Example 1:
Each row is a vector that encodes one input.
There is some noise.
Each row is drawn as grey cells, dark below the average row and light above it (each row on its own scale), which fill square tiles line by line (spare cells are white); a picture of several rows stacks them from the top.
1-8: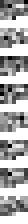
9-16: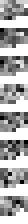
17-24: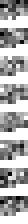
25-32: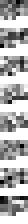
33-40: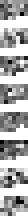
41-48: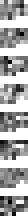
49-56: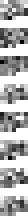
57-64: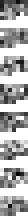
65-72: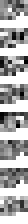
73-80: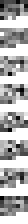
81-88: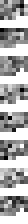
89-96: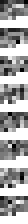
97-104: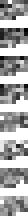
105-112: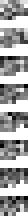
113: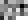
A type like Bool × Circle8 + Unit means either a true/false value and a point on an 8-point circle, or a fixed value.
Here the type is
Line15.
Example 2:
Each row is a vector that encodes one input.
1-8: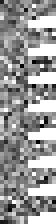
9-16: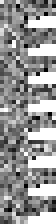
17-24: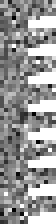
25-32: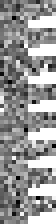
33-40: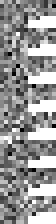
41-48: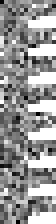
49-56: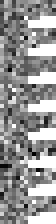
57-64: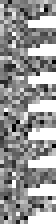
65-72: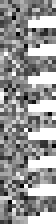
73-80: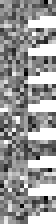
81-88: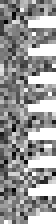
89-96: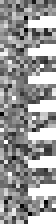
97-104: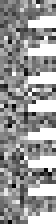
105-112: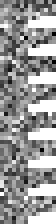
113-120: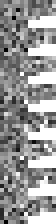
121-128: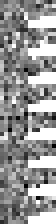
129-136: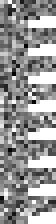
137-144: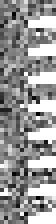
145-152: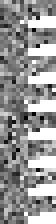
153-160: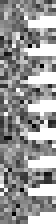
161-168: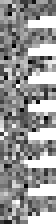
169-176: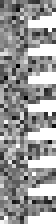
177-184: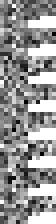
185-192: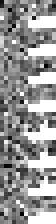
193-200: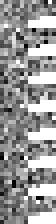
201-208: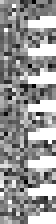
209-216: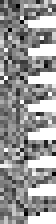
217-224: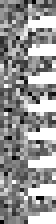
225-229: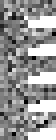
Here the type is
Circle9.
